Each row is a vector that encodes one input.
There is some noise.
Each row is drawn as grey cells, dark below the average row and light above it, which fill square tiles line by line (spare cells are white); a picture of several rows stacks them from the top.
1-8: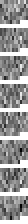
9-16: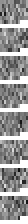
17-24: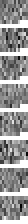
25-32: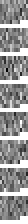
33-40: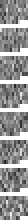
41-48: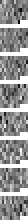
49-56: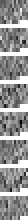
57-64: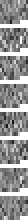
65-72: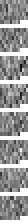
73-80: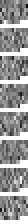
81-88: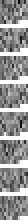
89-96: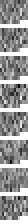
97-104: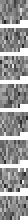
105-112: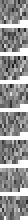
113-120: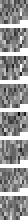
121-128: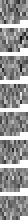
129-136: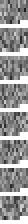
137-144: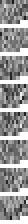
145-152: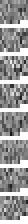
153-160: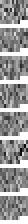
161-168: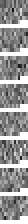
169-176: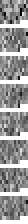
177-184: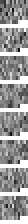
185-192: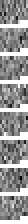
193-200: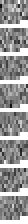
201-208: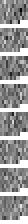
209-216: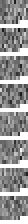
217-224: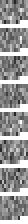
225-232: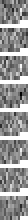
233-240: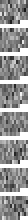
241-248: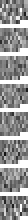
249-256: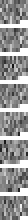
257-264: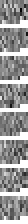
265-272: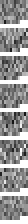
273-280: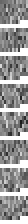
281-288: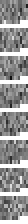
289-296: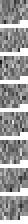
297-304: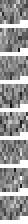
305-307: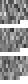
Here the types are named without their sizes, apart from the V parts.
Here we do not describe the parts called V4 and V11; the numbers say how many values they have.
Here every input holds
either a point on a line and three true/false values, or a value of V4 and a value of V11.
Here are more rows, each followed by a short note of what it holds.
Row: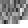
a value of V4 and a value of V11
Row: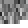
a value of V4 and a value of V11
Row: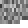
a point on a line and three true/false values
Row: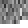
a value of V4 and a value of V11
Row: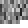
a point on a line and three true/false values
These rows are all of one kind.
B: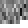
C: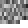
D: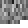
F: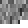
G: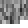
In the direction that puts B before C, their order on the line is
D, F, B, C, G.
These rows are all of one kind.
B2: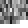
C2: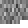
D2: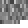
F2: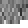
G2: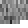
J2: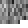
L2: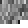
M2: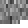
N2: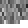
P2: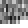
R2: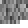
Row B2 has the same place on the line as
C2, F2 and N2.
